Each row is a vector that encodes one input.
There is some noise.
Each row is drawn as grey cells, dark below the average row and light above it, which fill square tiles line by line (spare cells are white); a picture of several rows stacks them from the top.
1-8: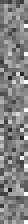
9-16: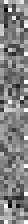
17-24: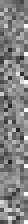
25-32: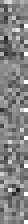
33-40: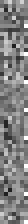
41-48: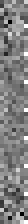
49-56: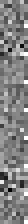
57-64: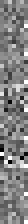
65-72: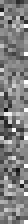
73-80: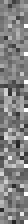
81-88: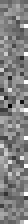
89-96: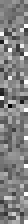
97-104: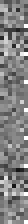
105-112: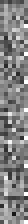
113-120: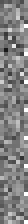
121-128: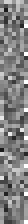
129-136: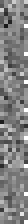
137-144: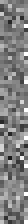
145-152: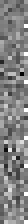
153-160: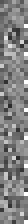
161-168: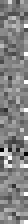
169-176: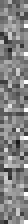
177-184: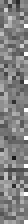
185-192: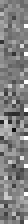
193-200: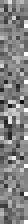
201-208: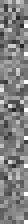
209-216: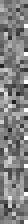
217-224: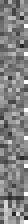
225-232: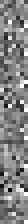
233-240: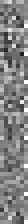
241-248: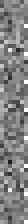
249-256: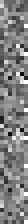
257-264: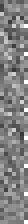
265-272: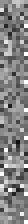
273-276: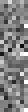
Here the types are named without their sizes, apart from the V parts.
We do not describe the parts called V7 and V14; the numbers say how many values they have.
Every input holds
either a value of V7 and a value of V14, or a list of points on a circle.
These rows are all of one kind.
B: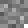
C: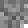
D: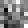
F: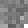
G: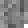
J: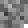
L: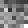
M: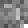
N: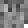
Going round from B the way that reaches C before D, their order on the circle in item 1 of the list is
B, N, F, G, L, J, C, D, M.
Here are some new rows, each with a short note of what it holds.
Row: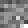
a list of three items
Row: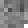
a list of two items
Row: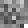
a value of V7 and a value of V14
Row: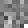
a value of V7 and a value of V14
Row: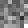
a value of V7 and a value of V14
